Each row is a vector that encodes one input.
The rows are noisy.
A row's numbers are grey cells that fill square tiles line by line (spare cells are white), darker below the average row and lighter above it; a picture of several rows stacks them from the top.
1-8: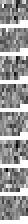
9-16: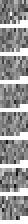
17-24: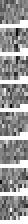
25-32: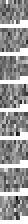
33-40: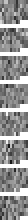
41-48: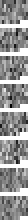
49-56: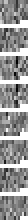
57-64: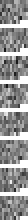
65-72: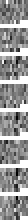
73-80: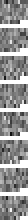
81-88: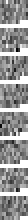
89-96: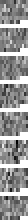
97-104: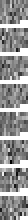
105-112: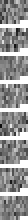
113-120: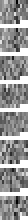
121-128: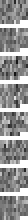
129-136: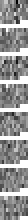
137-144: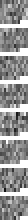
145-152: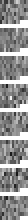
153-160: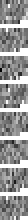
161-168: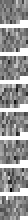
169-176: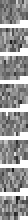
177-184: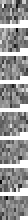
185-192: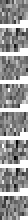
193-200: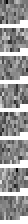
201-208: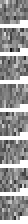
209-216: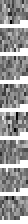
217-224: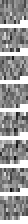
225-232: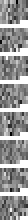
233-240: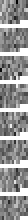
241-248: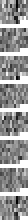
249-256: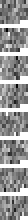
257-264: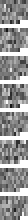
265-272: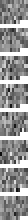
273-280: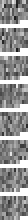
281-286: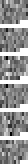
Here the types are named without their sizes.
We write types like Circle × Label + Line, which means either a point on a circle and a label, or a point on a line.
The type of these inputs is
Line × (Line + Tree).
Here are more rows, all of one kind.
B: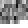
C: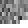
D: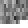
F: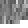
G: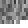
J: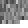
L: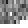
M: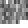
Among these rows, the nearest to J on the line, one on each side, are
C and F.
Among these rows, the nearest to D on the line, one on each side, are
B and M.
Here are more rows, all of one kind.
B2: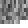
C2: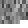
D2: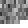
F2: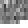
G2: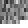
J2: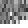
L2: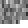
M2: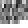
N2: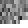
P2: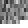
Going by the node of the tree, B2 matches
G2, J2, M2 and P2.
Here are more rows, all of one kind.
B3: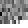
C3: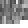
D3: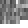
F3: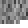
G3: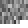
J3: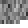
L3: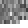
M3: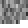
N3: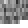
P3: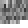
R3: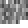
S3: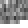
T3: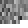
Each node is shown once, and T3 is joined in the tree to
D3 and J3.
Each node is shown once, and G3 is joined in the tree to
N3 and R3.
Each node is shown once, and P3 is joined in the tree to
C3.
